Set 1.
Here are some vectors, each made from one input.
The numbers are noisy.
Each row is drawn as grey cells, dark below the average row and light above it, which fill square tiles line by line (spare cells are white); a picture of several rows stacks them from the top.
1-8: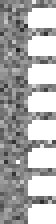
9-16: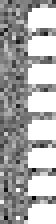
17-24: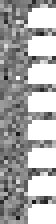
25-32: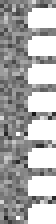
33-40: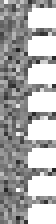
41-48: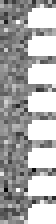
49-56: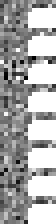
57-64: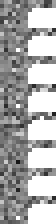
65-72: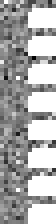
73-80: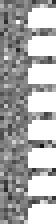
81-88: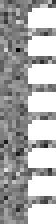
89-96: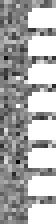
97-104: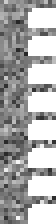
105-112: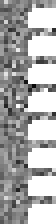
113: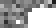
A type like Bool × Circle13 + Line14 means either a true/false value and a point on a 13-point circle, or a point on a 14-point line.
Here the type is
Line8 + Line13.
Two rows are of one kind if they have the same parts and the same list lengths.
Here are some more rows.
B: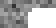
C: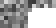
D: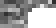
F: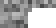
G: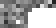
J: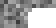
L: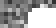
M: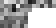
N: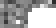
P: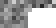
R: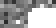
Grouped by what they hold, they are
B, C, F, J, M, P
D, G, L, N, R

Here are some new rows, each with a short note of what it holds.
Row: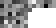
a point on a 13-point line
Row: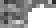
a point on an 8-point line
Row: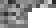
a point on an 8-point line
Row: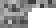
a point on a 13-point line
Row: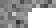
a point on a 13-point line
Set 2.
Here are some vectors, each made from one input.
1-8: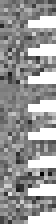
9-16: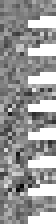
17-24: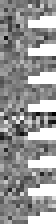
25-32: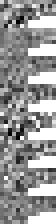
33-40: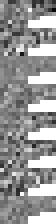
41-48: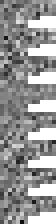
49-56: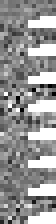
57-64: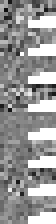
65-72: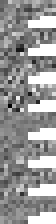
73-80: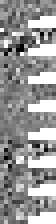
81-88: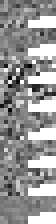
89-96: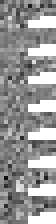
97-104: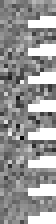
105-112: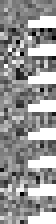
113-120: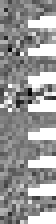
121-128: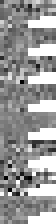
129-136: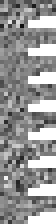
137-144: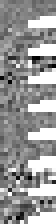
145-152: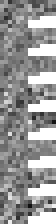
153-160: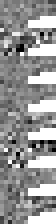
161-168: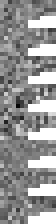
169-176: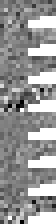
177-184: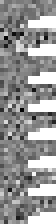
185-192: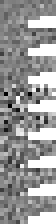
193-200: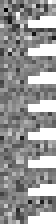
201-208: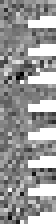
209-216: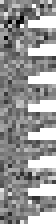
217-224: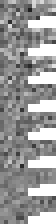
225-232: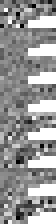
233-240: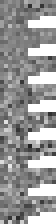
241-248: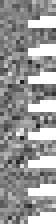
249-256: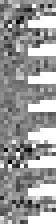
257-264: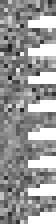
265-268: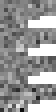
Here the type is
(Bool × Bool × Bool + Unit) × Line13.
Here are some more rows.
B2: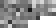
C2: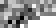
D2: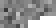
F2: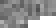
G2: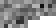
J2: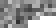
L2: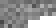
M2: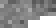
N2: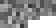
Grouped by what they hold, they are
B2, D2, G2, M2
C2, F2, J2, L2, N2

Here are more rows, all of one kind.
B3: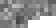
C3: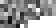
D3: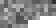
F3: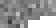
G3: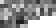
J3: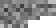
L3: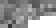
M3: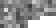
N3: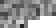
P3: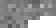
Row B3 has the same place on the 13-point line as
D3, F3 and P3.
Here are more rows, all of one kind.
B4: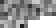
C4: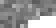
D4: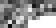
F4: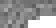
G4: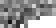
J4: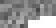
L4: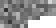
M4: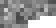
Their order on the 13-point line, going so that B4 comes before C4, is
M4, B4, F4, J4, D4, C4, G4, L4.
